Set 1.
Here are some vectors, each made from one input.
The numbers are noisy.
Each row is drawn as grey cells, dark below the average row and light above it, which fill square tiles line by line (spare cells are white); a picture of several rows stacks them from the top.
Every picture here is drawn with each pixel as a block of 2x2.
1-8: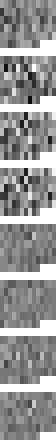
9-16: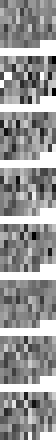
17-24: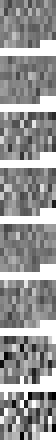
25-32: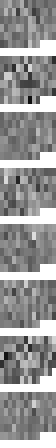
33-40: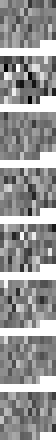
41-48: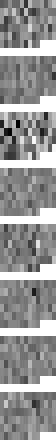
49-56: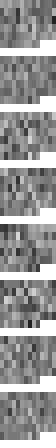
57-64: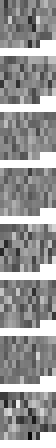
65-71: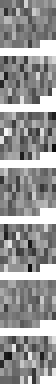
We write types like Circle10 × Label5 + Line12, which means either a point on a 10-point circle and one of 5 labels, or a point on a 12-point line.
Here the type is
Line8 × (Tree7 + Unit).
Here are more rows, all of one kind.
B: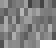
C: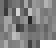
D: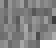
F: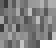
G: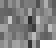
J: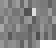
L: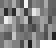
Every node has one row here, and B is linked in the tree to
C and J.
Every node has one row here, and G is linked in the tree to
F.
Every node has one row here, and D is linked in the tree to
L.
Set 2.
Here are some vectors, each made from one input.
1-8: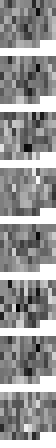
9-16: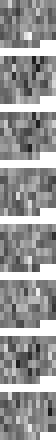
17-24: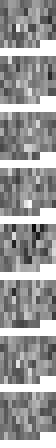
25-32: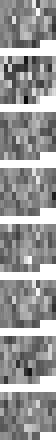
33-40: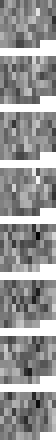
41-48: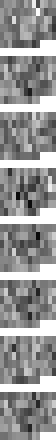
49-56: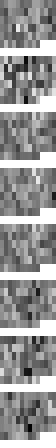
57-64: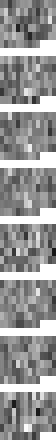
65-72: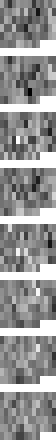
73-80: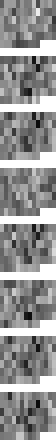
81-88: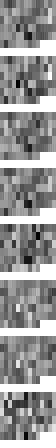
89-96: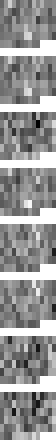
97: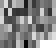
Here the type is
Bool × Circle9 + Unit.
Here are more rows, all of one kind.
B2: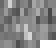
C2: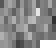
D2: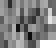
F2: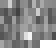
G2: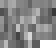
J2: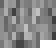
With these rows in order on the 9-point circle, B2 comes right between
F2 and J2.
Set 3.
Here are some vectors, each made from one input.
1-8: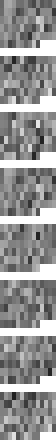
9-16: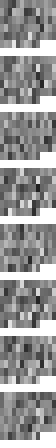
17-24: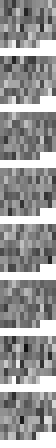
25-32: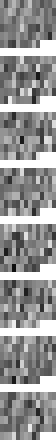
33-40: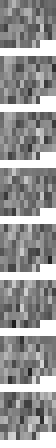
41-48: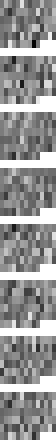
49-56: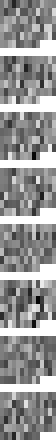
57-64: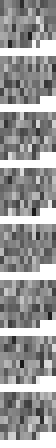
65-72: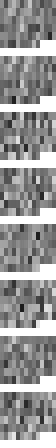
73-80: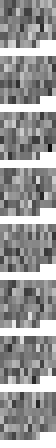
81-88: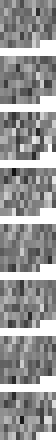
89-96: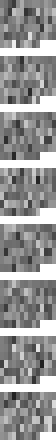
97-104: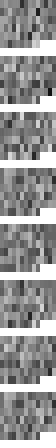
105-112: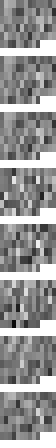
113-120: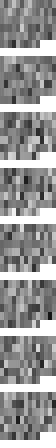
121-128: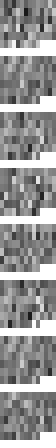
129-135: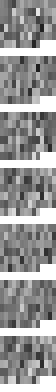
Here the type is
Bool × Circle9.
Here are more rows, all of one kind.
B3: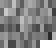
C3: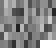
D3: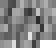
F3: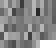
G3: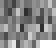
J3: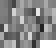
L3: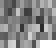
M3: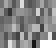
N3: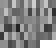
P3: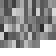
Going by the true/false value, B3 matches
C3, F3 and N3.
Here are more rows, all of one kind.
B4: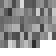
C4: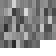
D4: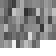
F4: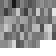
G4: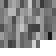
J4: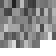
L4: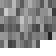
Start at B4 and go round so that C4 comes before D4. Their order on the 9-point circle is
B4, C4, G4, L4, D4, F4, J4.
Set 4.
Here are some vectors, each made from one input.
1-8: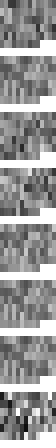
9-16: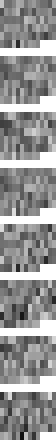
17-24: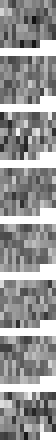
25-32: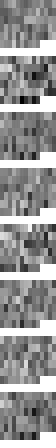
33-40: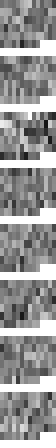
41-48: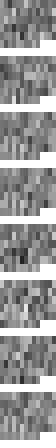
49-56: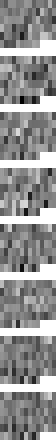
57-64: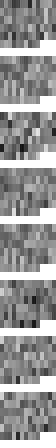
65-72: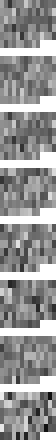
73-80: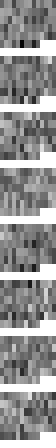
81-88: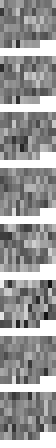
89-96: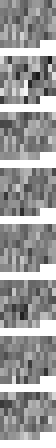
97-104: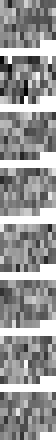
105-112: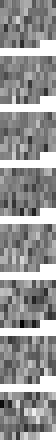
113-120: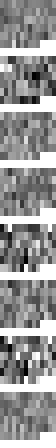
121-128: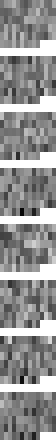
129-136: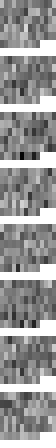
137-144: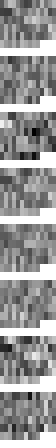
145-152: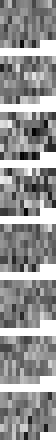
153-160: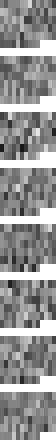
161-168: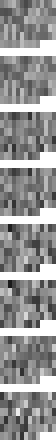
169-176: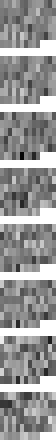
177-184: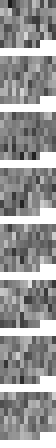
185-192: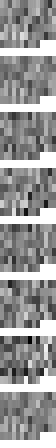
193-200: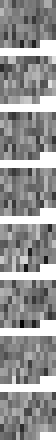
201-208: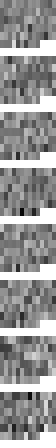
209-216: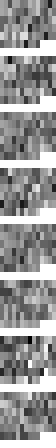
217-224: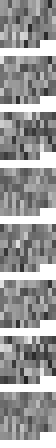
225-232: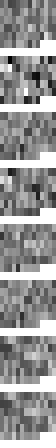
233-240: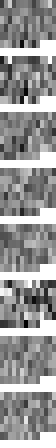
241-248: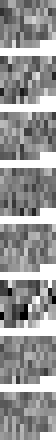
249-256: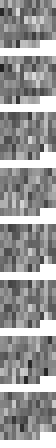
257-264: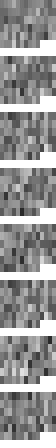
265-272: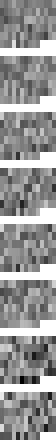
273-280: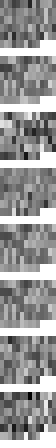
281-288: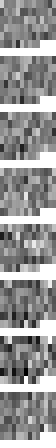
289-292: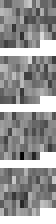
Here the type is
Line8 + Line10.
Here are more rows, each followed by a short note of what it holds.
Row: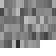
a point on a 10-point line
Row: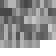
a point on a 10-point line
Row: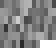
a point on an 8-point line
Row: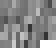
a point on a 10-point line
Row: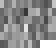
a point on a 10-point line
